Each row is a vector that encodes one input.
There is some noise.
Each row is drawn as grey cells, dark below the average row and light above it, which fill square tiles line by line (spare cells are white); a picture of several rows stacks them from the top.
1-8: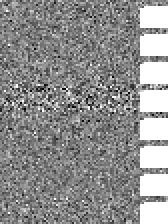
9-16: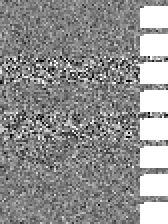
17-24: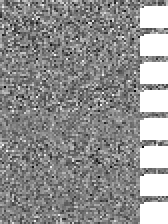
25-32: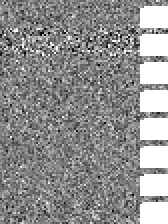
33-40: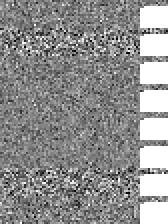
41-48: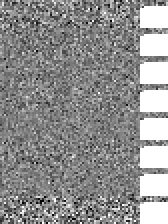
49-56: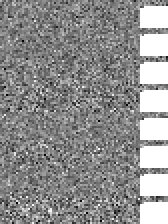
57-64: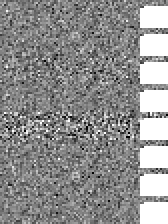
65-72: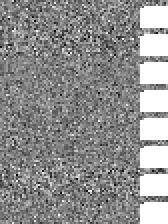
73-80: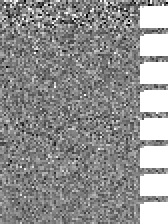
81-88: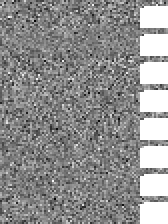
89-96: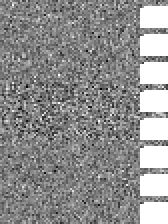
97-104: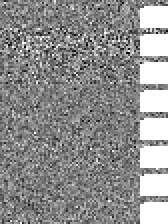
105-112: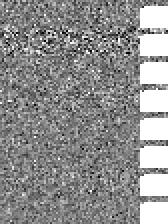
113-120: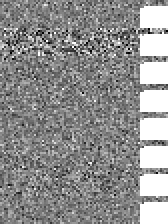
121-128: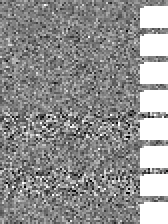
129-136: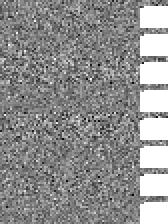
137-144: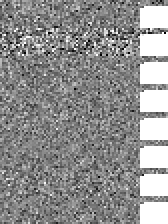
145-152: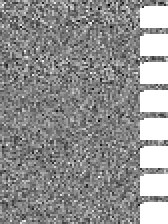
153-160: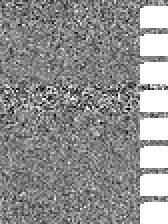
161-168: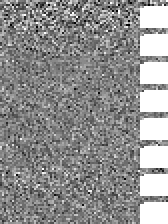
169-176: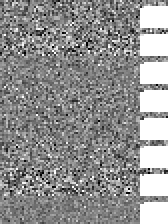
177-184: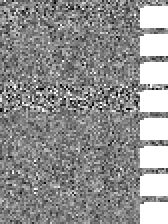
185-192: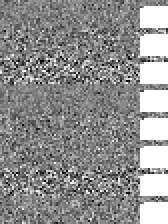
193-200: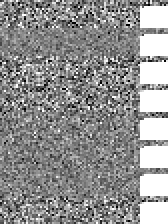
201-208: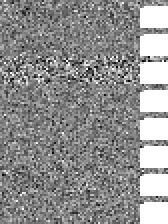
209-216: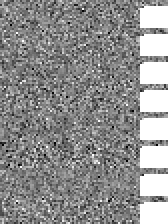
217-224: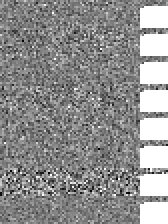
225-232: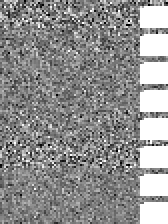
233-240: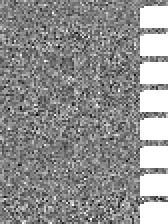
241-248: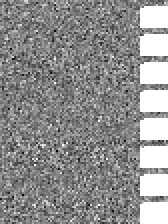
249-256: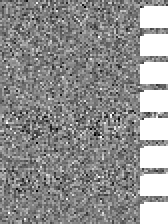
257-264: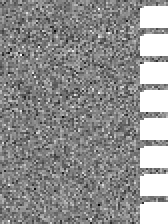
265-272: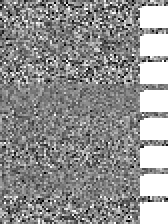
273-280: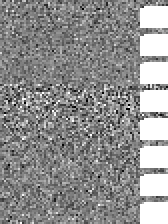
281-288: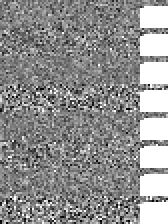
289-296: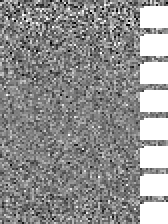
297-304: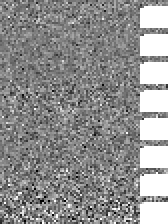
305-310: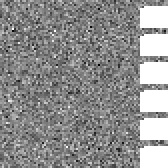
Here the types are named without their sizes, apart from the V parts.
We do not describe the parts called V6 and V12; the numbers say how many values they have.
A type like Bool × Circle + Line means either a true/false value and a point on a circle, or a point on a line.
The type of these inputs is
(Circle + V12) × Tree + V6.
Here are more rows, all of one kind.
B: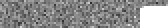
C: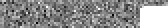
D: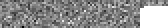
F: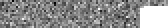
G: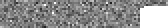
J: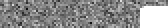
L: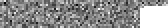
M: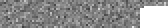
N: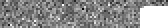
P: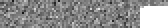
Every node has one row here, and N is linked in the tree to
J.
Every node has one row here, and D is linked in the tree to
F, L and M.
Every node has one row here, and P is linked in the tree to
M.
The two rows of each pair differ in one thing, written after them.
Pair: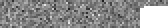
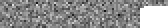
the place on the circle
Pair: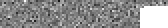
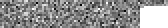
the place on the circle
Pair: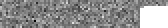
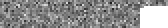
the place on the circle
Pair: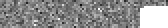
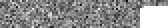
the node of the tree
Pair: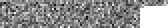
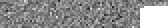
the node of the tree
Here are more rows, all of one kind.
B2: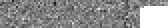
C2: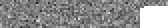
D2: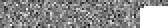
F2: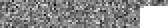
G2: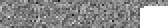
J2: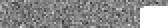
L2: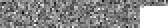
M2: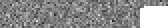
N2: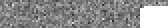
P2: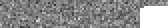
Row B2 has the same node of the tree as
C2, F2 and P2.
